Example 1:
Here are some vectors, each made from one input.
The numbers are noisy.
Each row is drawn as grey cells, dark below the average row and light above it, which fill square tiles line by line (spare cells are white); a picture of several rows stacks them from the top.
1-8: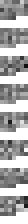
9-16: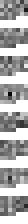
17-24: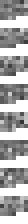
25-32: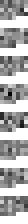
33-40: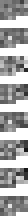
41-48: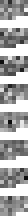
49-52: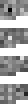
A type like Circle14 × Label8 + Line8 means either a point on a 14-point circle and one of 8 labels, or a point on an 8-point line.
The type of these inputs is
Circle5.
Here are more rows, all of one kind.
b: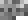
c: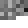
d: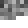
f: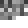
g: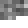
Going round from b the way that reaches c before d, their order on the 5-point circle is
b, c, g, f, d.
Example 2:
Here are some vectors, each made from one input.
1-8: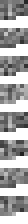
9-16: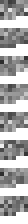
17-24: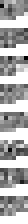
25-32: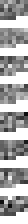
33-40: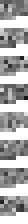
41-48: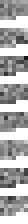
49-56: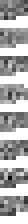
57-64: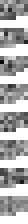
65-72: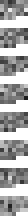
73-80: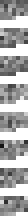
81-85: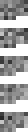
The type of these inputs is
Circle5.
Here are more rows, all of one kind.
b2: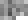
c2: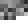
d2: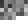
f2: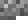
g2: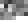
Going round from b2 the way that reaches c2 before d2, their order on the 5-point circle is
b2, f2, c2, g2, d2.
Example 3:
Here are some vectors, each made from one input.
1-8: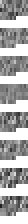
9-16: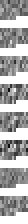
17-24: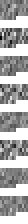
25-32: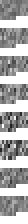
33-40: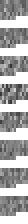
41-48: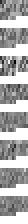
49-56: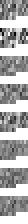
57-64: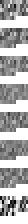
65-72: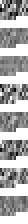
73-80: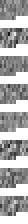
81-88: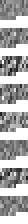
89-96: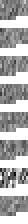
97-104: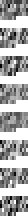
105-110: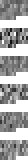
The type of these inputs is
Tree20.
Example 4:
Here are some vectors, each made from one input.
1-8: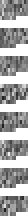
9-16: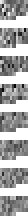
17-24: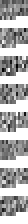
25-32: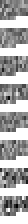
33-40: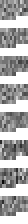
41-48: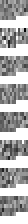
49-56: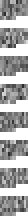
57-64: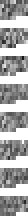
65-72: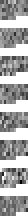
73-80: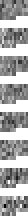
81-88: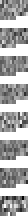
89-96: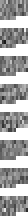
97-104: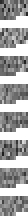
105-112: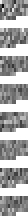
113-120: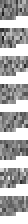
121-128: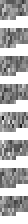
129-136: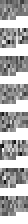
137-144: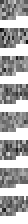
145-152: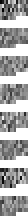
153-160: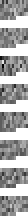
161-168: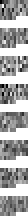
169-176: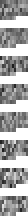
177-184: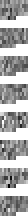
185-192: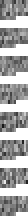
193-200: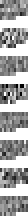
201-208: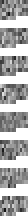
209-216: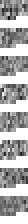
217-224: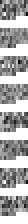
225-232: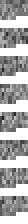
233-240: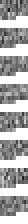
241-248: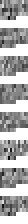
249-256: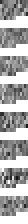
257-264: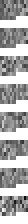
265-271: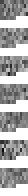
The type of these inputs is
Label10.
